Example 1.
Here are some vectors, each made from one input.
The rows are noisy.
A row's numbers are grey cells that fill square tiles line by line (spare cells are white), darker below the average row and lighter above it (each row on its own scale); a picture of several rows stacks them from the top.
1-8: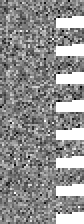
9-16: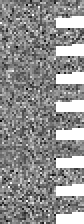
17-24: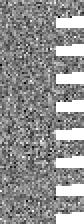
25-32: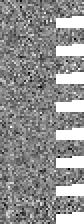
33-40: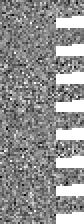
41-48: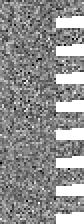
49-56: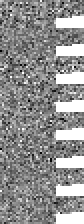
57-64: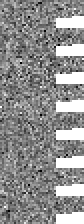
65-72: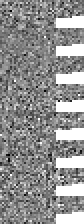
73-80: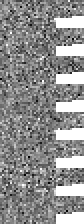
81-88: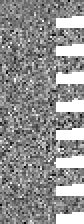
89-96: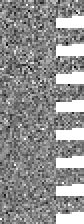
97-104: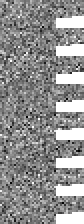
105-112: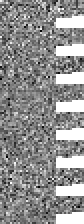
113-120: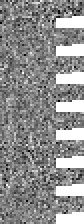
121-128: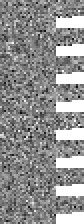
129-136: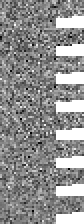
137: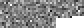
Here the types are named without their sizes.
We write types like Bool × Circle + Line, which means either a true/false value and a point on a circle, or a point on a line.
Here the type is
(Bool × Bool × Bool × Bool + Unit) × Tree.
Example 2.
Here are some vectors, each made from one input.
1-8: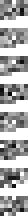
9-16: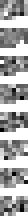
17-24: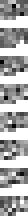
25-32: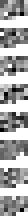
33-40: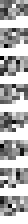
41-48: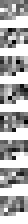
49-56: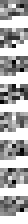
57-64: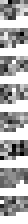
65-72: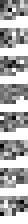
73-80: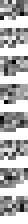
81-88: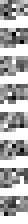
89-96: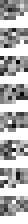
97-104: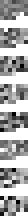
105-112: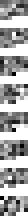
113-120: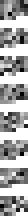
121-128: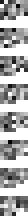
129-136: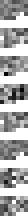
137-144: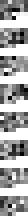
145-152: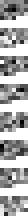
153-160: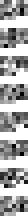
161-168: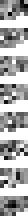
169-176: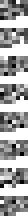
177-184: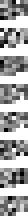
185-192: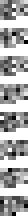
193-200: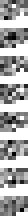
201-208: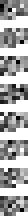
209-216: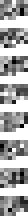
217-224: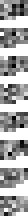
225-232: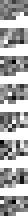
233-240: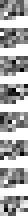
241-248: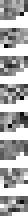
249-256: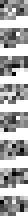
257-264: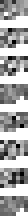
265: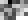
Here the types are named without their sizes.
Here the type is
Label × Label.
